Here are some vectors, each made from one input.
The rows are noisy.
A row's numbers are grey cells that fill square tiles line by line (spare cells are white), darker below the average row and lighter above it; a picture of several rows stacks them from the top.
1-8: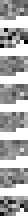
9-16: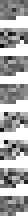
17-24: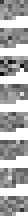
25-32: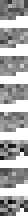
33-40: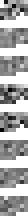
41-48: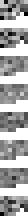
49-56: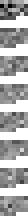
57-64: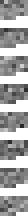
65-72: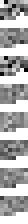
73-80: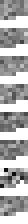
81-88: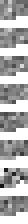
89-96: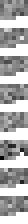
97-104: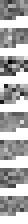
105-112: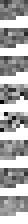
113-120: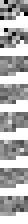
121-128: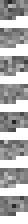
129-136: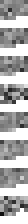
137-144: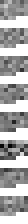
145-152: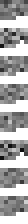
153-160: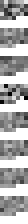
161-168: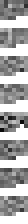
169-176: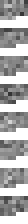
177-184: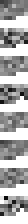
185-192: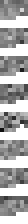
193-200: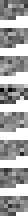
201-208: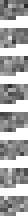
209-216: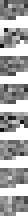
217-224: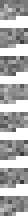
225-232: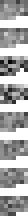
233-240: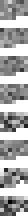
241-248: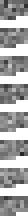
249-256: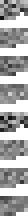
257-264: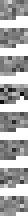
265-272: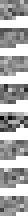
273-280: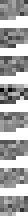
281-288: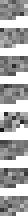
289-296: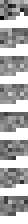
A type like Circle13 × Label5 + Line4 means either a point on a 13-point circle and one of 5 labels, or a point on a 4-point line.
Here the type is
(Bool × Bool × Bool + Unit) × Label9 + Line10.
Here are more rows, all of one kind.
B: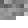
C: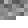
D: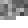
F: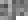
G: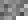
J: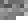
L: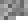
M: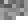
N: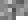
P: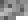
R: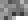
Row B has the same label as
C, J, M and P.
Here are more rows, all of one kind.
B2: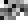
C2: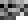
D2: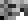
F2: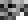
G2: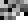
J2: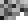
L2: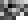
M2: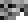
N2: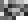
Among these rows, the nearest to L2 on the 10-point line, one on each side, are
C2 and N2.
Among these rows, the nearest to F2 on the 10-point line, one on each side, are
C2 and M2.
